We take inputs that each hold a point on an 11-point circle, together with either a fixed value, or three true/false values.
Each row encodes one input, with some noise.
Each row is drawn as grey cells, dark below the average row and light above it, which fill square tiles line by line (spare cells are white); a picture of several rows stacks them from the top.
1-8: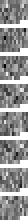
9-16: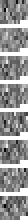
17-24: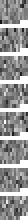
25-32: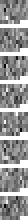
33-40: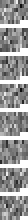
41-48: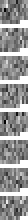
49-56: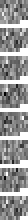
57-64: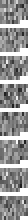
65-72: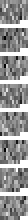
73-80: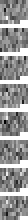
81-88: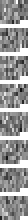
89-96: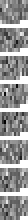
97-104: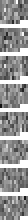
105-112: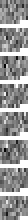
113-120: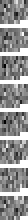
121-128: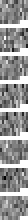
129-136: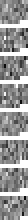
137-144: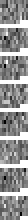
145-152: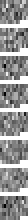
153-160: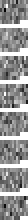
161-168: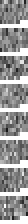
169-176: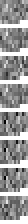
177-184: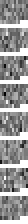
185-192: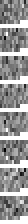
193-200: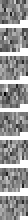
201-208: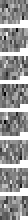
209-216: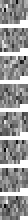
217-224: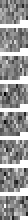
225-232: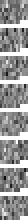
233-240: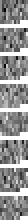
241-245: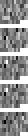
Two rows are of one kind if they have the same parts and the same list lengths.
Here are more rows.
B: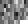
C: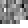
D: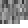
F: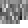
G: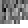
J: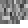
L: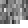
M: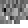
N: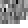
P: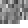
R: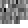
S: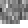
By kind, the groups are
B, C, D, G, J, L, M
F, N, P, R, S

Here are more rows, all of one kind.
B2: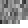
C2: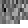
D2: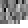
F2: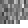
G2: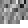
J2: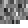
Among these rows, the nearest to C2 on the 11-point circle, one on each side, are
D2 and J2.
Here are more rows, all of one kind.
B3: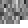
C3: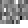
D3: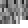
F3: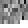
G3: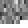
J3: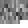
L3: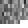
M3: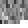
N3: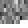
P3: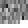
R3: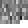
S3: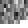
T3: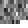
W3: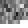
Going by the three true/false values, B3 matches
F3, L3 and S3.
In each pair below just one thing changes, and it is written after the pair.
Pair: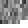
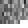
the place on the 11-point circle
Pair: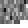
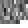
one of the three true/false values
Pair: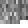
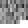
the place on the 11-point circle
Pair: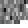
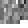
the place on the 11-point circle
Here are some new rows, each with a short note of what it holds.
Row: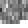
a point on an 11-point circle
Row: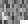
a point on an 11-point circle and three true/false values
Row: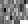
a point on an 11-point circle and three true/false values
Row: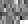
a point on an 11-point circle and three true/false values
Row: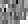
a point on an 11-point circle
